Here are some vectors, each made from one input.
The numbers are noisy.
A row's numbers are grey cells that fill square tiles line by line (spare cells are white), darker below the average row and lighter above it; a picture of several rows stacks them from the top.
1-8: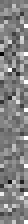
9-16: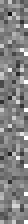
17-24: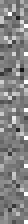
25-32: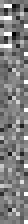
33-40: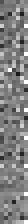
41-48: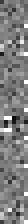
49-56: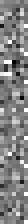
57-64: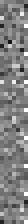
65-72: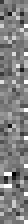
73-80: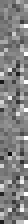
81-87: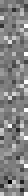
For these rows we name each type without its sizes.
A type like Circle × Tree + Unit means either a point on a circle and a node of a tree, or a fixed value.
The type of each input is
List(Bool × Line).
